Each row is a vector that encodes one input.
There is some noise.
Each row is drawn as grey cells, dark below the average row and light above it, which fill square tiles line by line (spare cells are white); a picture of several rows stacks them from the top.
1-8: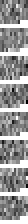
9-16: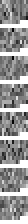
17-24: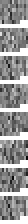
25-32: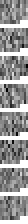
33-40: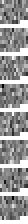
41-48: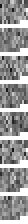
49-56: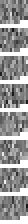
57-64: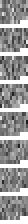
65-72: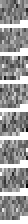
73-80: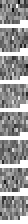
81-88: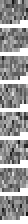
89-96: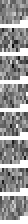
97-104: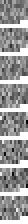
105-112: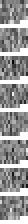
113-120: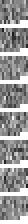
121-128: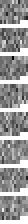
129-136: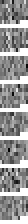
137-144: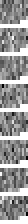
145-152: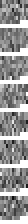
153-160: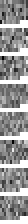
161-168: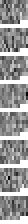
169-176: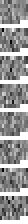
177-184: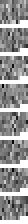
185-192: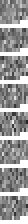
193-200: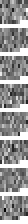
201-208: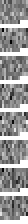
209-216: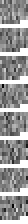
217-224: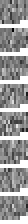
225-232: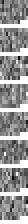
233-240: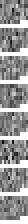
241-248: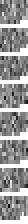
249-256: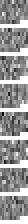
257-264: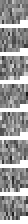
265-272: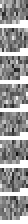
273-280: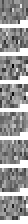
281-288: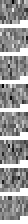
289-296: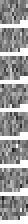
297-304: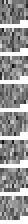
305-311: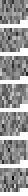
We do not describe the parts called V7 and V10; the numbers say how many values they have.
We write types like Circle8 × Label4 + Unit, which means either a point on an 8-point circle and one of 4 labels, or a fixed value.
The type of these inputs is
Bool × (Tree9 + V10) × V7.
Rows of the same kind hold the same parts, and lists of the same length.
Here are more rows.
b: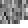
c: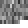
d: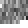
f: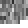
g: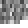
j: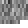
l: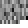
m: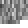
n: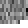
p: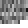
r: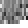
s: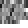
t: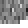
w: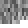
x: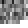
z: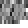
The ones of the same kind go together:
b, c, d, l, r, s, z
f, g, j, m, n, p, t, w, x

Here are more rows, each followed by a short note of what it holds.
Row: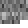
a node of a 9-node tree, a true/false value and a value of V7
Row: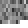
a true/false value, a value of V7 and a value of V10
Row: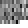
a true/false value, a value of V7 and a value of V10
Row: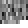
a true/false value, a value of V7 and a value of V10
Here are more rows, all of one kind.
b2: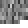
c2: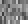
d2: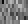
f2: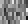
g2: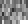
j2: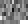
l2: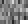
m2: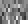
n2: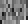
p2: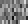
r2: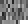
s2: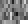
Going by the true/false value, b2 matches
f2, j2, l2 and p2.
